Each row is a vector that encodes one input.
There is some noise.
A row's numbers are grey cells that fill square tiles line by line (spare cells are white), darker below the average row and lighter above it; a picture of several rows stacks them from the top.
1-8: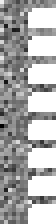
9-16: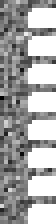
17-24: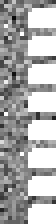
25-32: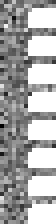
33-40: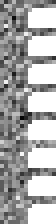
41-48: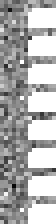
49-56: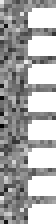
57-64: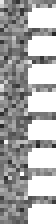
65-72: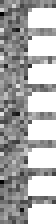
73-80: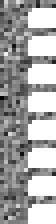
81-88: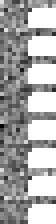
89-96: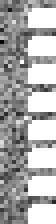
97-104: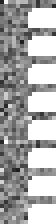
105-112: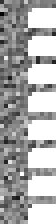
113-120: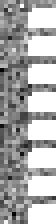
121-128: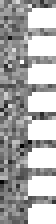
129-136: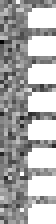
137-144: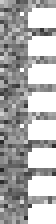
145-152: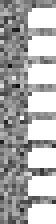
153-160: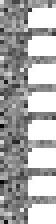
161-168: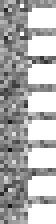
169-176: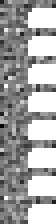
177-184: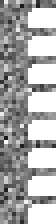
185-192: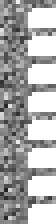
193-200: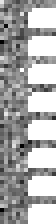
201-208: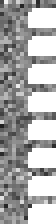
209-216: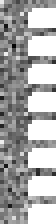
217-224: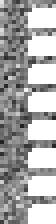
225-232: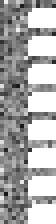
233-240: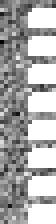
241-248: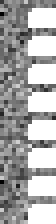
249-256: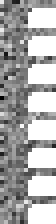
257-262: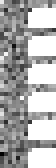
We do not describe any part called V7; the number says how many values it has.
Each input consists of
either a point on an 8-point line, or a node of an 8-node tree, or a node of a 10-node tree, a true/false value and a value of V7.
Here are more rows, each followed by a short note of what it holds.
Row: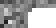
a point on an 8-point line
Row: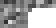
a point on an 8-point line
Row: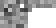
a node of an 8-node tree
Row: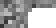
a point on an 8-point line
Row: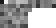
a node of a 10-node tree, a true/false value and a value of V7
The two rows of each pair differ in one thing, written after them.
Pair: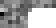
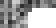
the node of the tree
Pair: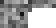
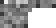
the node of the tree
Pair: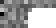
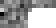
the true/false value
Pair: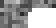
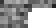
the true/false value
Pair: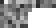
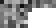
the node of the tree
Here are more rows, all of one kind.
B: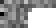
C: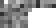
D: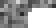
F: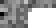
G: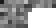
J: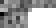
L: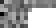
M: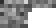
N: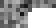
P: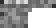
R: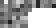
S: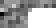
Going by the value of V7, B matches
L and M.
